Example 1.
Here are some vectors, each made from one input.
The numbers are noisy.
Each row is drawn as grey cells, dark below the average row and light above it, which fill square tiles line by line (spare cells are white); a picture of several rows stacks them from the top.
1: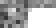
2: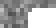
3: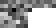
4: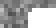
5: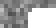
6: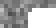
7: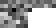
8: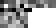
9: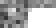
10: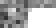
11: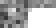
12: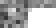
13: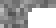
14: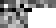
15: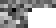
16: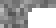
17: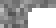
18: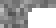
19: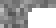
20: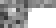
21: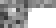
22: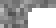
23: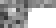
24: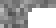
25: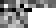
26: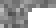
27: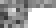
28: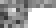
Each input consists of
a point on a 4-point line.
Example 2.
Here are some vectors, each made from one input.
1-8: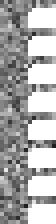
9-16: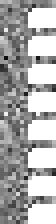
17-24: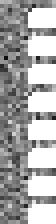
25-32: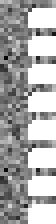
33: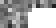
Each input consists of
three true/false values.
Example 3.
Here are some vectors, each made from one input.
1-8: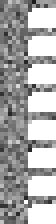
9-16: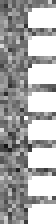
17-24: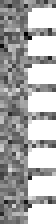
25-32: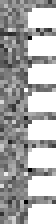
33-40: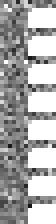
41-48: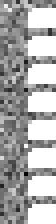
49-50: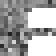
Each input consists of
four true/false values.
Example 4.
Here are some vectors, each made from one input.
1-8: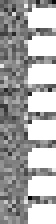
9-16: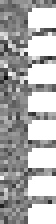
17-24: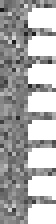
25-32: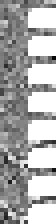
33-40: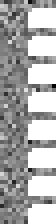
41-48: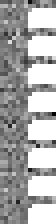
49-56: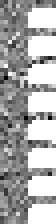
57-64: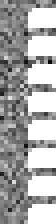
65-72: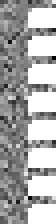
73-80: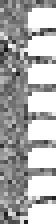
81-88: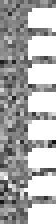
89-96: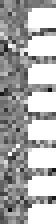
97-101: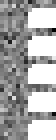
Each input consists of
either a fixed value, or four true/false values.
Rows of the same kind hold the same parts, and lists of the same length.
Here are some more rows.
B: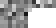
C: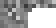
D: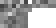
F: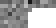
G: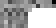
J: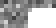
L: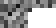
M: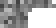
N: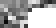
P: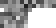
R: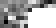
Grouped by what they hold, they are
B, C, D, F, G, J, L, M, P
N, R

